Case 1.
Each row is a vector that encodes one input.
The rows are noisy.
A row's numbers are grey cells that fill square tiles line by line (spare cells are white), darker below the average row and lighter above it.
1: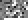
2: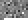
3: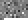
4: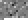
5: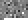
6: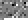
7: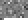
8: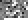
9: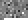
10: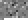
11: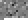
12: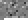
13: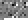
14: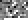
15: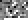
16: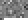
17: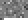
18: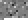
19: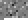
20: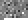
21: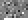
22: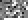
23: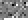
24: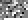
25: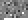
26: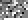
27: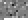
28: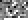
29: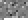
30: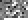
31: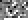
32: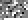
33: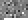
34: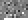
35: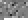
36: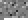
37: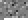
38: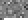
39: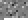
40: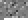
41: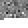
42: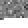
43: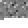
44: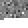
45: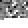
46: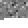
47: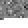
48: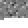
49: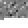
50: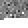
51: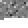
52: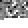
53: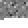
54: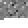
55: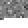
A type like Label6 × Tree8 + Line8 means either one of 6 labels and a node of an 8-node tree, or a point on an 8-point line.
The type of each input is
Bool × Line4.
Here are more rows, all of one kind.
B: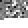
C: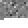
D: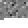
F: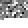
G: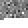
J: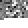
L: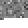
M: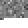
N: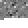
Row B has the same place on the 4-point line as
J, L and M.
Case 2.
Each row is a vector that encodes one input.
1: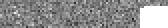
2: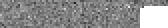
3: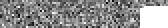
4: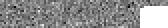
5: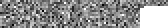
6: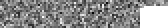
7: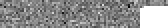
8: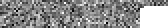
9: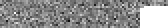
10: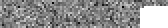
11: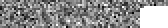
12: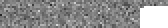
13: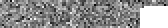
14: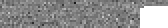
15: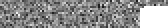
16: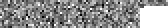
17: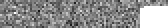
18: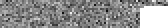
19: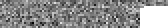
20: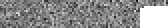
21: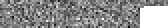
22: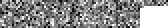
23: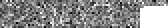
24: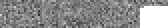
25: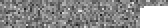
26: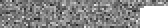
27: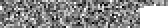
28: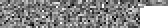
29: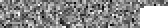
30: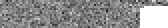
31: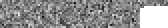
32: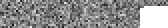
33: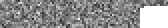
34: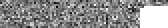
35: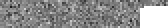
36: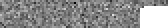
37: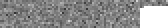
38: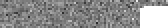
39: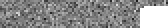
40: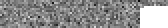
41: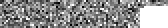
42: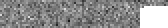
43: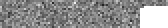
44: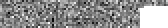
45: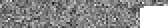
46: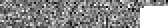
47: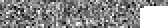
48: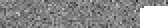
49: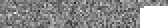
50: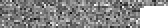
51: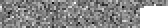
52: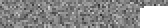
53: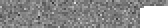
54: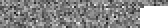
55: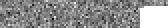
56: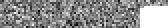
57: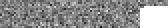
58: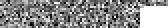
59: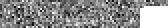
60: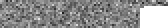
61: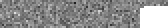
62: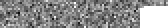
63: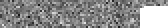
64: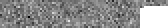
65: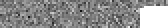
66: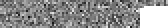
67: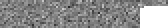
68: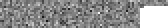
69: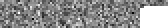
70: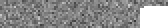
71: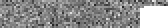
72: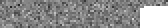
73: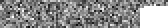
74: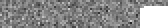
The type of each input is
Bool × Label7 + Unit.
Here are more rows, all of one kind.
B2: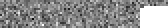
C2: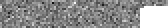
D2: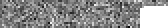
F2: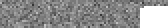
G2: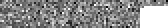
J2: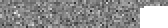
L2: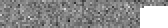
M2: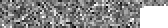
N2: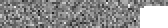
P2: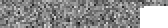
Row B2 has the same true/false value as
C2, D2 and M2.
